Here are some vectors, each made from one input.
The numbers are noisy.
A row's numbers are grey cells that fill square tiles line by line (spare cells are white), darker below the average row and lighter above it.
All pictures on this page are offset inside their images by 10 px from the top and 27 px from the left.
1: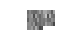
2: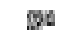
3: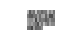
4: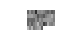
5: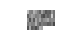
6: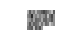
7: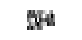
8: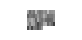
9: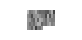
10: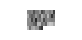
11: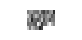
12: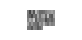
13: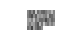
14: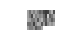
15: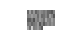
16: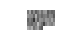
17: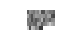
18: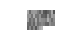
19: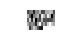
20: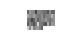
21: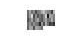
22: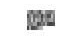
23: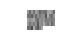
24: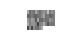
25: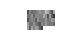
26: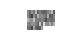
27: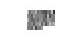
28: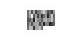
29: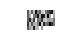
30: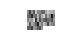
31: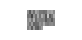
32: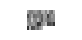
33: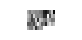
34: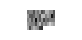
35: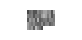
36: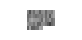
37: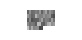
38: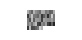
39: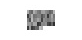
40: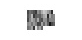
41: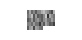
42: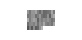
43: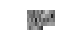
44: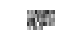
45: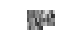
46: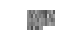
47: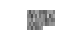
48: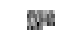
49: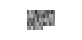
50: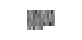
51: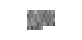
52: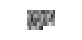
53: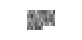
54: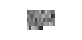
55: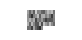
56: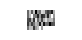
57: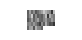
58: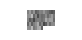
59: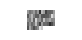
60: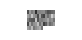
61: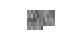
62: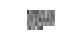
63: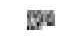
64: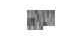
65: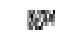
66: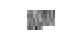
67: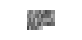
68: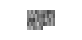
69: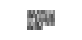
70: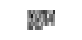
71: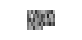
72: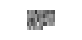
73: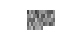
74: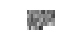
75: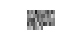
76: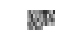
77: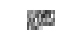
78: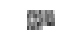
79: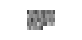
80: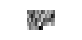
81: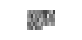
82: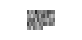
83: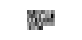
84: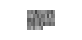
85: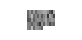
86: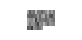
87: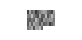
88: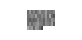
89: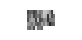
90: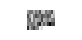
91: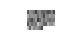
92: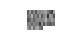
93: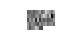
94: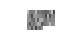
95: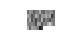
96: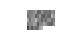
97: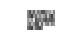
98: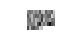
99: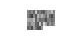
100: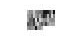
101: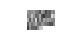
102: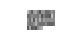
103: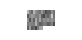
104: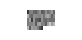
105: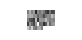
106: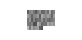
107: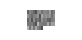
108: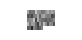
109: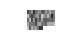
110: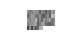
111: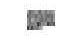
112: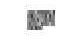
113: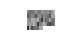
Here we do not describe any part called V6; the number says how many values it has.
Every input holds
a true/false value, together with either a point on each of two 5-point lines, or a value of V6.
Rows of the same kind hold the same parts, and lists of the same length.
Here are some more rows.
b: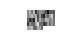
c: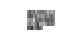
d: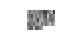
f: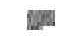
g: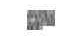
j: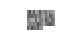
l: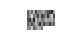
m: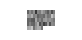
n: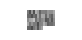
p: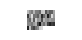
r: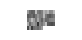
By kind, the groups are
b, f, l, p, r
c, d, g, j, m, n

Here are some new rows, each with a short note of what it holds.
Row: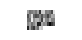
a point on each of two 5-point lines and a true/false value
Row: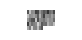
a point on each of two 5-point lines and a true/false value
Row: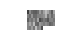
a point on each of two 5-point lines and a true/false value
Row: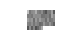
a true/false value and a value of V6
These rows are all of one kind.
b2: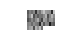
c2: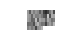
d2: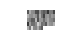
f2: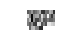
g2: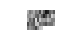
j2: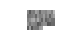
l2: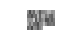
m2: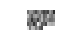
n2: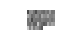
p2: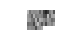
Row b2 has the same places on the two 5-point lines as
f2, j2 and n2.
